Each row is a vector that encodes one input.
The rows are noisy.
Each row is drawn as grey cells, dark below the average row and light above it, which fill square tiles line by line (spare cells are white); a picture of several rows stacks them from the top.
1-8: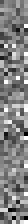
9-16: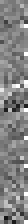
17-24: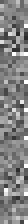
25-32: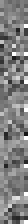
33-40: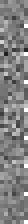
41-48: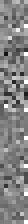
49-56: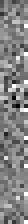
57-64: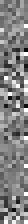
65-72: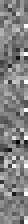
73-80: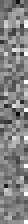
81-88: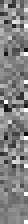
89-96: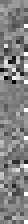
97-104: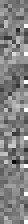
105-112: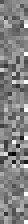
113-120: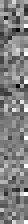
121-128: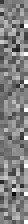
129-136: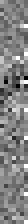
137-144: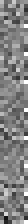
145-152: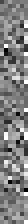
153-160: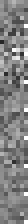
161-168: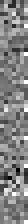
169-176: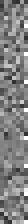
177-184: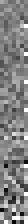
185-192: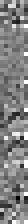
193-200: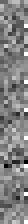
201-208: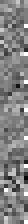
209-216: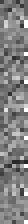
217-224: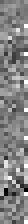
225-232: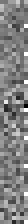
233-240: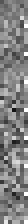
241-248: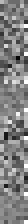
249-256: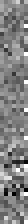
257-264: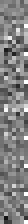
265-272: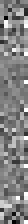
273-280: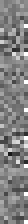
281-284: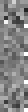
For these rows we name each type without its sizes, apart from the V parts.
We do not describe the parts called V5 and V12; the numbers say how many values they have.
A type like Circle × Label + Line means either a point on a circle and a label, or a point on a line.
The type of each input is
(Bool × Bool × Bool + Tree) × V5 × V12 + Unit.
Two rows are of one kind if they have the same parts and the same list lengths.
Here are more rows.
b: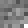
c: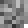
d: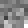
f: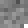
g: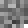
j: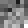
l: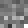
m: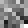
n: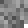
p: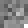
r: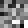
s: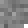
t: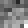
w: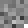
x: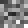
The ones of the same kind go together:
b, d, f, j, m, p, s, t, w
c, g, l, n, r
x

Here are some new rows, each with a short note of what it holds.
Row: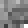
three true/false values, a value of V5 and a value of V12
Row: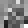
three true/false values, a value of V5 and a value of V12
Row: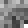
three true/false values, a value of V5 and a value of V12
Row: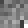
three true/false values, a value of V5 and a value of V12
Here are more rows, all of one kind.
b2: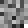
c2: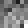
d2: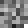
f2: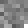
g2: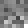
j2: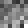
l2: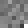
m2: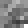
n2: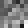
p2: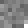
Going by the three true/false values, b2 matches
j2, l2 and n2.
